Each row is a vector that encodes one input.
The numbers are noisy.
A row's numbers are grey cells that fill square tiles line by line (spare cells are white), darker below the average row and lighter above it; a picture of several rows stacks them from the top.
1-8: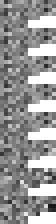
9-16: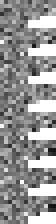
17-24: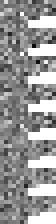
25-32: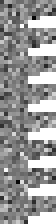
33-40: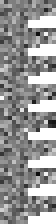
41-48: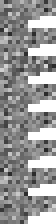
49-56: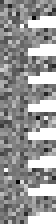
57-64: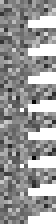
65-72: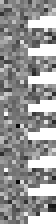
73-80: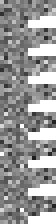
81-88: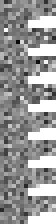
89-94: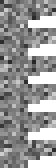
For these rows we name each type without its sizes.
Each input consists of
either a point on a line, or a node of a tree.
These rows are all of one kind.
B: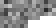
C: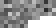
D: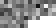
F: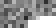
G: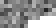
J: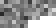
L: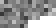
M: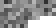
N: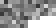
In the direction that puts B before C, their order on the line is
D, N, J, L, G, B, C, M, F.
